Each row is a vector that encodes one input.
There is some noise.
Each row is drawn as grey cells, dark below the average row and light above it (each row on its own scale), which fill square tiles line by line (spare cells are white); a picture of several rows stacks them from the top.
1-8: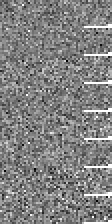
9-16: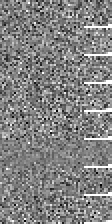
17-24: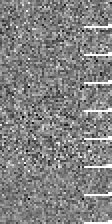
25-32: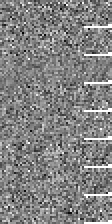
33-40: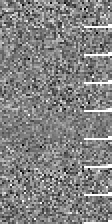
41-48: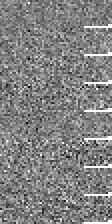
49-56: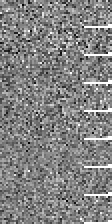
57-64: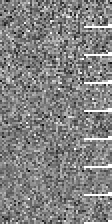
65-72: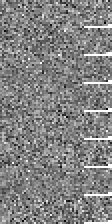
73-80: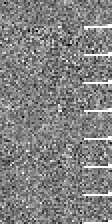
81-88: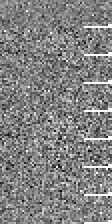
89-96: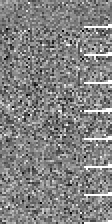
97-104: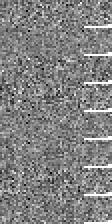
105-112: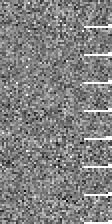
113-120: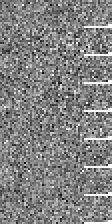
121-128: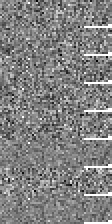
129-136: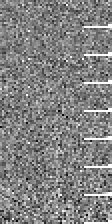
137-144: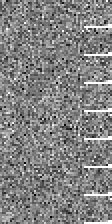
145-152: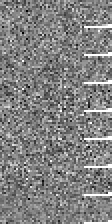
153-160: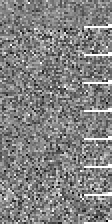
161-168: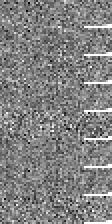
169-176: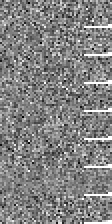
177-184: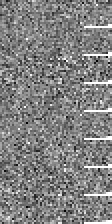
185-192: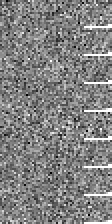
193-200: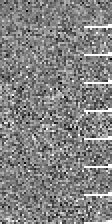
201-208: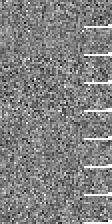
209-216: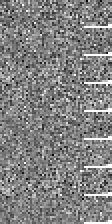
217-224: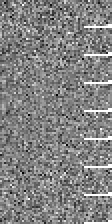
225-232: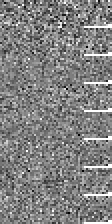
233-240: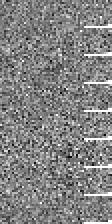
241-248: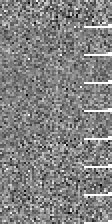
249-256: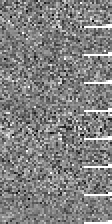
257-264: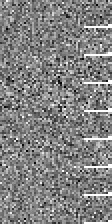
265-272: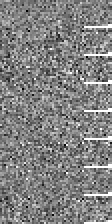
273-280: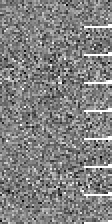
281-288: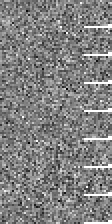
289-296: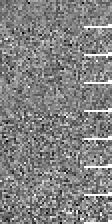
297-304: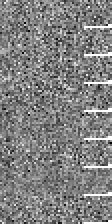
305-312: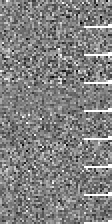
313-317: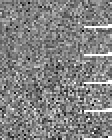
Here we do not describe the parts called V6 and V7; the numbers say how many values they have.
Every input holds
a true/false value, together with either a point on a 10-point line and a value of V6, or a value of V7.
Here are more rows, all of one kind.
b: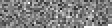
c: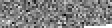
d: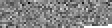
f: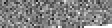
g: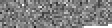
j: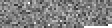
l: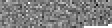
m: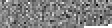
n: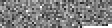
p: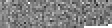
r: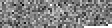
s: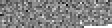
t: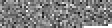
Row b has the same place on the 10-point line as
d and l.
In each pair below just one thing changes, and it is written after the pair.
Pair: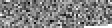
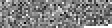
the true/false value
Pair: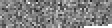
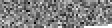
the true/false value
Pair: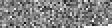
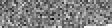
the value of V6
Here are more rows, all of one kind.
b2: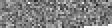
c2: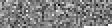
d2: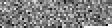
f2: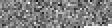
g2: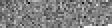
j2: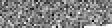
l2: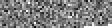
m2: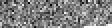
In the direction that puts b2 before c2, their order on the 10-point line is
l2, j2, m2, g2, b2, d2, f2, c2.
